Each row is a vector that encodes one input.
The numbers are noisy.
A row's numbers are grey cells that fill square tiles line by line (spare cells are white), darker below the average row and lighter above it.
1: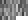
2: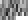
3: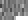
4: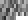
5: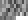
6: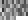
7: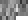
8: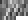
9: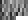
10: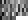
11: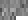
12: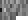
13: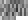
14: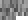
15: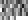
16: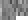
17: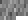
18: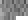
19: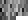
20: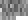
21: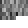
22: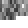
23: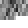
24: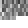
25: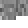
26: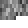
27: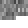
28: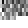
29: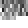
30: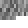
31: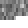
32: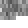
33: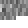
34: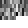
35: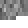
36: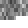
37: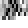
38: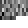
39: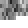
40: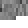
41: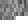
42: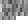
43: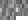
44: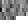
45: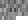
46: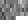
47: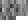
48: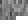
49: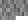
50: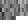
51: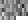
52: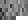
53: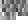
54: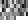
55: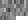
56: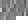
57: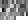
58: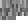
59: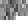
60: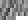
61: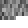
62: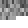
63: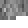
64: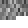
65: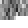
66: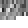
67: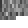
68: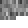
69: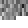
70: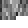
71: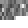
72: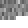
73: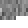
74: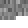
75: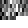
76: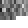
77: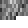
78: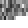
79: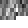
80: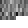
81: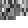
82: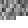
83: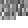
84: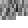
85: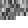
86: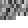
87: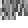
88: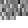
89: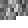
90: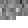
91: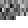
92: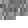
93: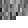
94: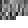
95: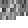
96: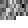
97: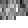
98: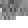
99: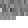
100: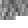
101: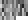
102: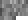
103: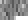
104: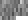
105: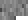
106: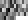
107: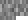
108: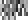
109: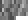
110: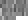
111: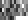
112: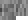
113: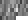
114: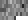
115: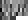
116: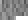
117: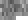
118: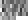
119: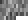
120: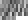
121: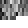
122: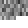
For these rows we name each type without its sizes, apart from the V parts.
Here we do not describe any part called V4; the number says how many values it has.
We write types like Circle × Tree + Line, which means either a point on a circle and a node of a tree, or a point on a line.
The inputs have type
(Bool × Bool × Bool × Bool + V4) × Circle × Line.
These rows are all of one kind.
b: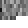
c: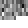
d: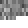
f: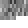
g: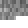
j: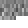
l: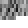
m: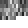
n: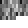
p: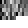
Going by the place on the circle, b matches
c, j and l.
